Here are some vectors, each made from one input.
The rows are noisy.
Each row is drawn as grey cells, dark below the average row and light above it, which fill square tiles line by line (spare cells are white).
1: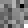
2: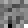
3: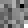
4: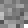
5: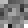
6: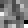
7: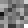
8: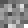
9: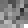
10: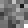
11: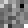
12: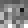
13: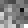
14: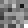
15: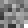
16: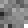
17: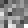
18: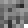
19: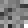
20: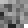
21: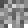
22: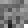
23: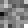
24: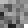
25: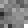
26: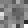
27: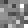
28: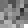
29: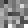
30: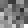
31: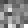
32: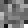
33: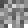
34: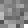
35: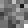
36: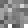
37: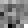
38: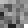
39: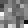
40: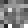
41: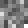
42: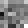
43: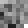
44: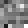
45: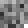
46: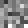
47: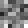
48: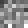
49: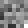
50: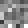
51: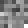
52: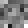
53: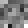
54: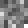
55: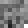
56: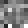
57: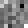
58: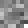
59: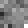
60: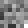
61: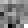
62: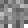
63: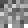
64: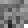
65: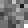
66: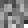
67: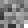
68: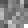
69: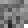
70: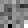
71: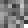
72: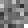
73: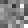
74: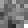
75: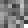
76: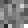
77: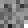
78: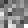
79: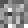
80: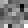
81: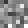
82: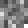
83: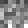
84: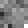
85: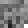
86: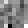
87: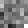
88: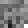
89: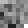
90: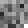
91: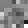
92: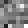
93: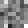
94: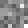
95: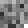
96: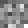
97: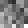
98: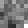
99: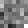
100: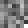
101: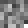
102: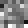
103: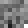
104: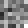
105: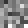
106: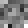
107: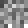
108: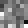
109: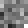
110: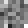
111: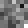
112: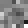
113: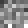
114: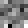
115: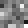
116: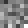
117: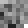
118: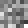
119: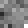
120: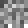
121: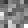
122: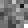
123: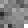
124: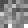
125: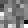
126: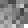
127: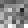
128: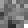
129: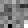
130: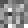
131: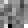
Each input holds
one of 9 labels, together with either a point on a 4-point line, or three true/false values.
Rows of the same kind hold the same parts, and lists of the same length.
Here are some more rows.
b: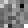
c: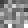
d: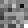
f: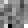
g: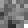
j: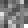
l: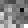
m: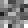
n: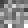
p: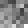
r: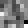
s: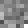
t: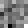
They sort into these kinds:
b, d, f, g, m, t
c, j, l, n, p, r, s

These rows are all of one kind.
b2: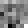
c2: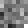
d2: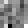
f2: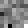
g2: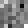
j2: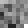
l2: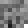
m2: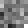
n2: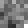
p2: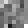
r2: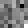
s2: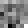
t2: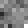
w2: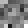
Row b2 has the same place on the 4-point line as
d2, f2 and s2.
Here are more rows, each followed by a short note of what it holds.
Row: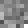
one of 9 labels and three true/false values
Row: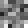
one of 9 labels and a point on a 4-point line
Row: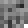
one of 9 labels and a point on a 4-point line
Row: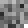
one of 9 labels and a point on a 4-point line
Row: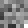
one of 9 labels and a point on a 4-point line
